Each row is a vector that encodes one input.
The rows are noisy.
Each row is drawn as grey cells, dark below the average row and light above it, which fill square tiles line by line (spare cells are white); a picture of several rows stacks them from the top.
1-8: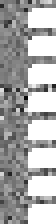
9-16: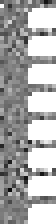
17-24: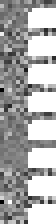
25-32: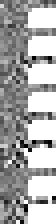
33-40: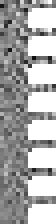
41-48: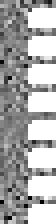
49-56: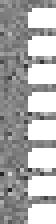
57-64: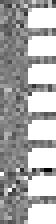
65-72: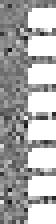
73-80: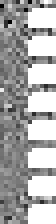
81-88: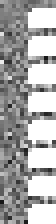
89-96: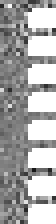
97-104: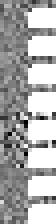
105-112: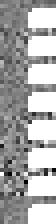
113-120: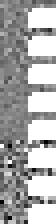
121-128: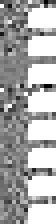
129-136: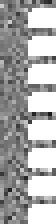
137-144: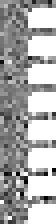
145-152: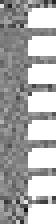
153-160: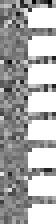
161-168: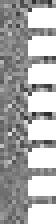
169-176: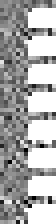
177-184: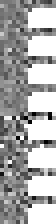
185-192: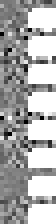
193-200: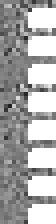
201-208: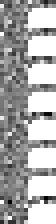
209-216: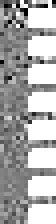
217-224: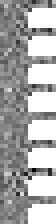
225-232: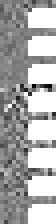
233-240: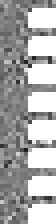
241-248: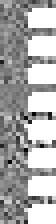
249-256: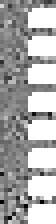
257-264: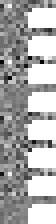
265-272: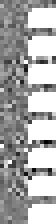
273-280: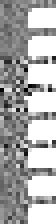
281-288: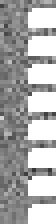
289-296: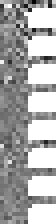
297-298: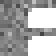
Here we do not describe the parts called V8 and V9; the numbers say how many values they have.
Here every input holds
a point on a 10-point line, a true/false value, a value of V8 and a value of V9.
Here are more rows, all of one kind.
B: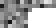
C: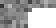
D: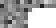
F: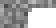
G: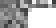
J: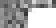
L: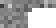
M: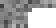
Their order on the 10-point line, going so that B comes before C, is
F, J, L, D, B, M, C, G.
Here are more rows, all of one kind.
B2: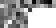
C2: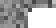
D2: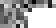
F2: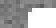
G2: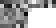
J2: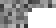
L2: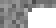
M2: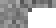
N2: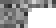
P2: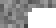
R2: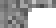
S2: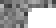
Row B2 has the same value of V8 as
C2, G2, J2 and R2.
